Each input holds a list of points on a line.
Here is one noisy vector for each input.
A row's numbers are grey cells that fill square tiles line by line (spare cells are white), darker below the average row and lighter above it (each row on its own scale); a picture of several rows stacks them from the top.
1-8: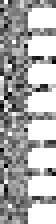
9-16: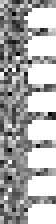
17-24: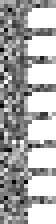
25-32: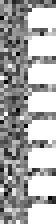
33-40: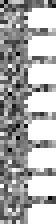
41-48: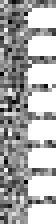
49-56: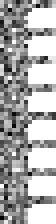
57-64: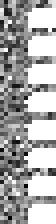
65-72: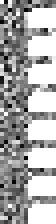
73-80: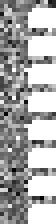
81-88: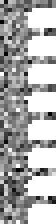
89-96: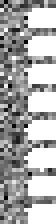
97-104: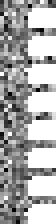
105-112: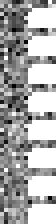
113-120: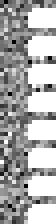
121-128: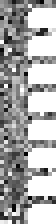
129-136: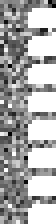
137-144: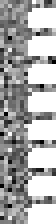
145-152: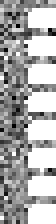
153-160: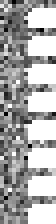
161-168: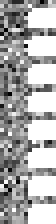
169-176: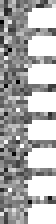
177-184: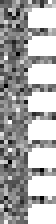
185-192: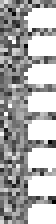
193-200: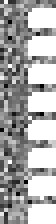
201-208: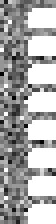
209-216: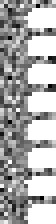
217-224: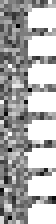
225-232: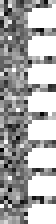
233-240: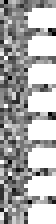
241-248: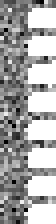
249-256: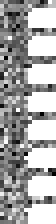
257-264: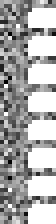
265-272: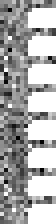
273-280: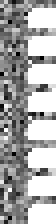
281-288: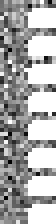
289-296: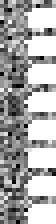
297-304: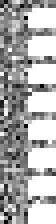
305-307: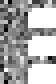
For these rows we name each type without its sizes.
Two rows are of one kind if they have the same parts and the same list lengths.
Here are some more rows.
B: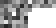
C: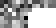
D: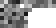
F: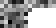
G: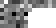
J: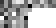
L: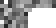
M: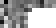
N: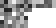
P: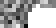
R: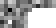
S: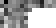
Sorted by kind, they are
B, D, F, G, J, L, N, R
C, M, S
P

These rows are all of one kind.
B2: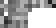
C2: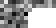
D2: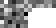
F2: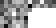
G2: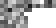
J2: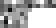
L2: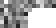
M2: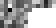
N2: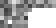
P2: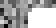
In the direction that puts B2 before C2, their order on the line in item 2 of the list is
G2, B2, D2, L2, M2, J2, P2, C2, N2, F2.
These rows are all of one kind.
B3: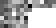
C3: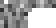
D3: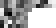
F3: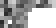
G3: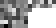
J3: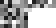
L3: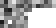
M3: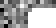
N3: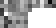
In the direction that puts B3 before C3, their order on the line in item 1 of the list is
G3, B3, M3, N3, L3, D3, J3, F3, C3.
